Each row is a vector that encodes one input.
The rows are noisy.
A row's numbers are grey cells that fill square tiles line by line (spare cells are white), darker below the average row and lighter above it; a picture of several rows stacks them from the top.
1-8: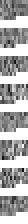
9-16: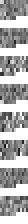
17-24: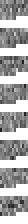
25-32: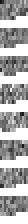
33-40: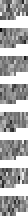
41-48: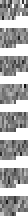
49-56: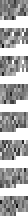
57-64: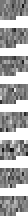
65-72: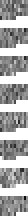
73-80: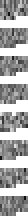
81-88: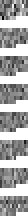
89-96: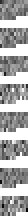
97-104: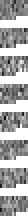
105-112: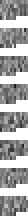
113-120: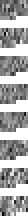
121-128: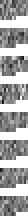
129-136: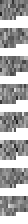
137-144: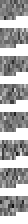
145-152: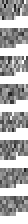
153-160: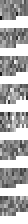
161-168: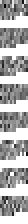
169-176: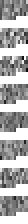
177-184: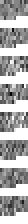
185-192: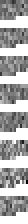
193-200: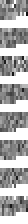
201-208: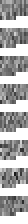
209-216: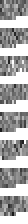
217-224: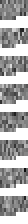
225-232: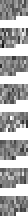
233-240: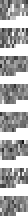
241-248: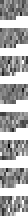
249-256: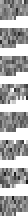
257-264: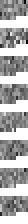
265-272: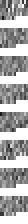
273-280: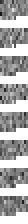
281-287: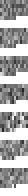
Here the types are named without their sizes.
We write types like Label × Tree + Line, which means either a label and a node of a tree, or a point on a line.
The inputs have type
((Bool × Bool × Bool + Unit) × Line + Circle) × Label × Label.
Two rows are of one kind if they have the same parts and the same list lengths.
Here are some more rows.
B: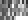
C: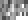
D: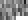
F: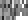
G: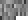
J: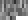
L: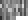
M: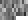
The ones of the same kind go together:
B, C, F
D, G, L
J, M

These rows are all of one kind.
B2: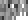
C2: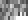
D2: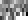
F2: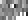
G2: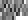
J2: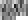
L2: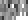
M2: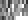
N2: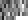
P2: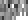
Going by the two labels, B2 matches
F2, J2, L2 and P2.
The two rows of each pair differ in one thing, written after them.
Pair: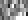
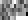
the place on the circle
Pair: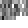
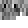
the place on the circle
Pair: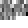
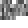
one of the two labels
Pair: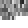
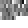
one of the two labels
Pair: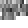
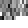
the place on the circle
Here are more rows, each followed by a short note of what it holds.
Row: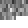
two labels and a point on a line
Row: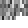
a point on a circle and two labels
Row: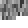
a point on a circle and two labels
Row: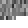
two labels and a point on a line
